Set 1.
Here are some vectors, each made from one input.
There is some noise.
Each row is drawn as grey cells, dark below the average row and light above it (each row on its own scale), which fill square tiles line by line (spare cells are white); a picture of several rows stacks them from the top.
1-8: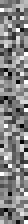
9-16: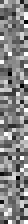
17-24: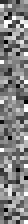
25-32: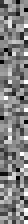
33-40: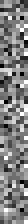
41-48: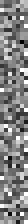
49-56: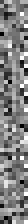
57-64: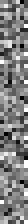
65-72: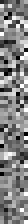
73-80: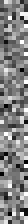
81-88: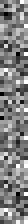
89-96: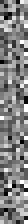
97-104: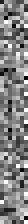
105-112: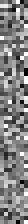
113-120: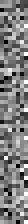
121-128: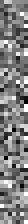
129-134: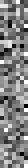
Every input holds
three true/false values.
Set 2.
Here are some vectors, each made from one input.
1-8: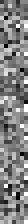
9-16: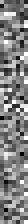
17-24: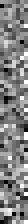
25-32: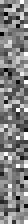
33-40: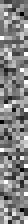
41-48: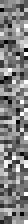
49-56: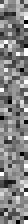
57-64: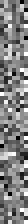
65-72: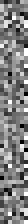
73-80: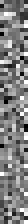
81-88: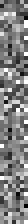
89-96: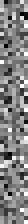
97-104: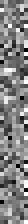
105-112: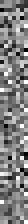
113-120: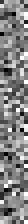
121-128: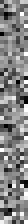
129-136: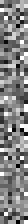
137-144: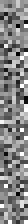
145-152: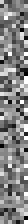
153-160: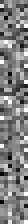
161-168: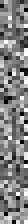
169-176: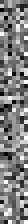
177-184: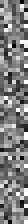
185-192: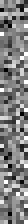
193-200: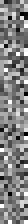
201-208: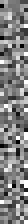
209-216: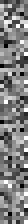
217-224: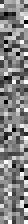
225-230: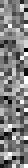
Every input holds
three true/false values.
